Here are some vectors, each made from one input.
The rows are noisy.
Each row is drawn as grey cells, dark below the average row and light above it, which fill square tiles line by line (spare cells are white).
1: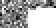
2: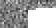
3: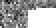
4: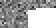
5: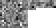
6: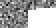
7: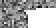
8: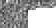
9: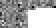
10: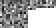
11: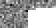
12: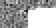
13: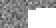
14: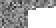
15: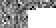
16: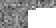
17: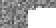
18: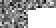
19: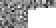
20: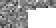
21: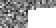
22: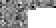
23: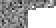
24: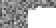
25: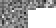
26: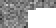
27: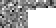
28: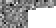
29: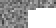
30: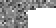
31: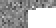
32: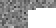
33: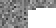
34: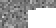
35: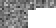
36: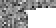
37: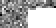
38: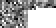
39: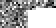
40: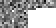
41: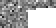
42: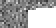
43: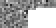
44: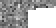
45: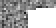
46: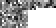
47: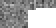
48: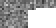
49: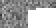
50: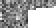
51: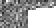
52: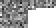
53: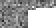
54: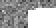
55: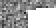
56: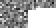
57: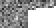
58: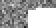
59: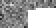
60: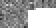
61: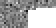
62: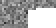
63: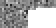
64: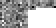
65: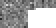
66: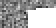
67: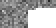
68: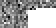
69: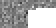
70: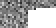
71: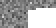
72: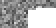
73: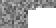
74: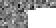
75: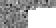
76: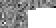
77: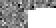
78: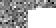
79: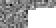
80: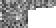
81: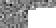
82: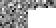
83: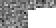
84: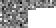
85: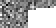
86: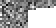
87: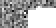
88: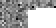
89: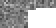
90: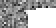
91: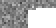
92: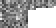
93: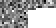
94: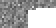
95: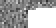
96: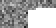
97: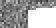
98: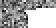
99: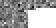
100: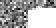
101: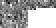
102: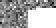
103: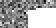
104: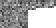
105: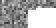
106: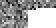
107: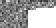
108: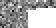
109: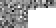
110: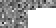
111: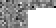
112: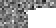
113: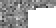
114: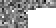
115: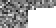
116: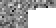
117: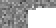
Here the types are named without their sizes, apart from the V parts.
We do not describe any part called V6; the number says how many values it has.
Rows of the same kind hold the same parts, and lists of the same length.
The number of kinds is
4.
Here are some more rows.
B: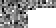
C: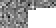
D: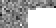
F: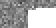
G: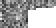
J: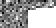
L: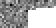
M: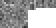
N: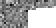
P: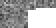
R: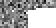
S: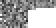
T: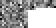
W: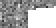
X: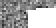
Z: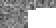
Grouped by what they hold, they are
B, C, S
D, F, L, N, R
G, W, X
J, M, P, T, Z

